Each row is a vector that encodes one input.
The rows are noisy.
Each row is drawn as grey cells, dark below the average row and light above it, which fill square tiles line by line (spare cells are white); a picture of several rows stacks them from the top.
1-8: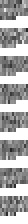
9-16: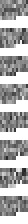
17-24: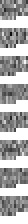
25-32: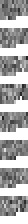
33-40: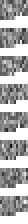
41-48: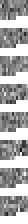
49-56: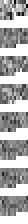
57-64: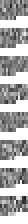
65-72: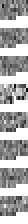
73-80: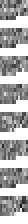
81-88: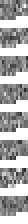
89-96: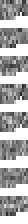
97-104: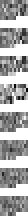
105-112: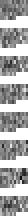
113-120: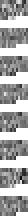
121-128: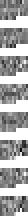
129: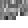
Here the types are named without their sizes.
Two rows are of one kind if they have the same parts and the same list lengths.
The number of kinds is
4.
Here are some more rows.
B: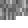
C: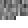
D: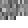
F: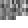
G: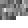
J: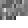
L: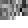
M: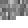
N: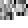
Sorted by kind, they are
B, F, M
C, D, G, J
L
N

